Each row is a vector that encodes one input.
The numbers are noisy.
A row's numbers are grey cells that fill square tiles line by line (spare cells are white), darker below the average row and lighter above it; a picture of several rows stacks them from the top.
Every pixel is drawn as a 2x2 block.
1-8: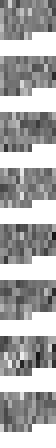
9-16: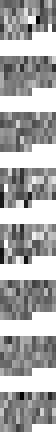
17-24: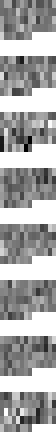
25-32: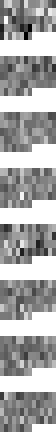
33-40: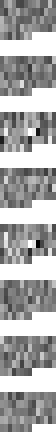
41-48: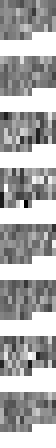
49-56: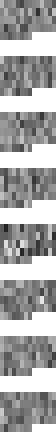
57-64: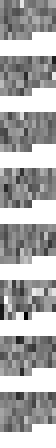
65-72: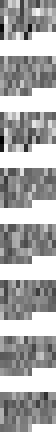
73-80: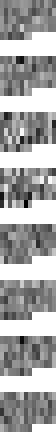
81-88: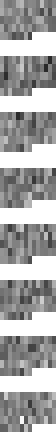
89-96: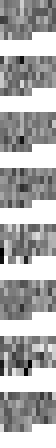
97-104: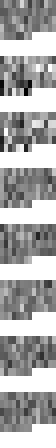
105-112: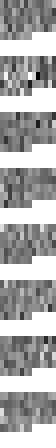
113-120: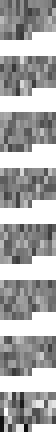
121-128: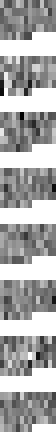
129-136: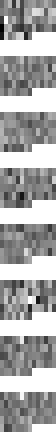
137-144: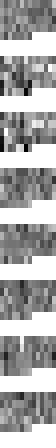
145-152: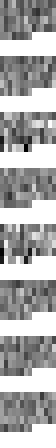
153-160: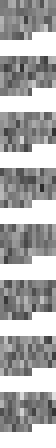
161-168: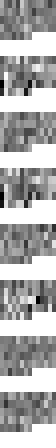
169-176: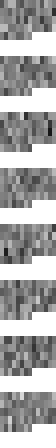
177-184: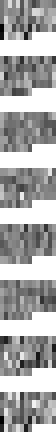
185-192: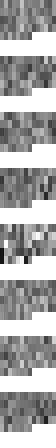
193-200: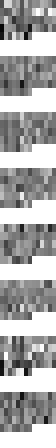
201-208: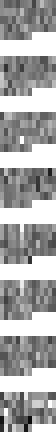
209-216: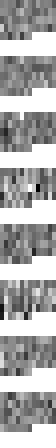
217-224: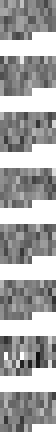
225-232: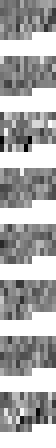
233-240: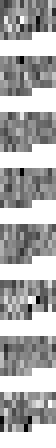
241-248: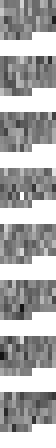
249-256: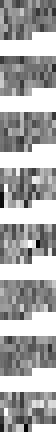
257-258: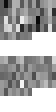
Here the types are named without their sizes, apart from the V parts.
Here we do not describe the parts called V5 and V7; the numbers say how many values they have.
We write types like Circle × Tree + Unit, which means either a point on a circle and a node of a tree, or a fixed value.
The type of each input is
Label × Line × V7 + V5.
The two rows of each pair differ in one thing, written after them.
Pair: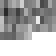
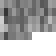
the value of V7
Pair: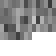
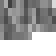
the value of V7
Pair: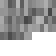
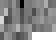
the label
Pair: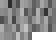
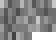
the label
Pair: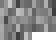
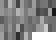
the place on the line
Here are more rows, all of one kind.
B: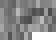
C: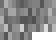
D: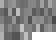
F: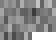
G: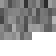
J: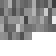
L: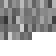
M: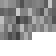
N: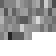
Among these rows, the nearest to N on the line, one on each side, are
B and F.
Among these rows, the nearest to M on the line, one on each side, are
G and J.
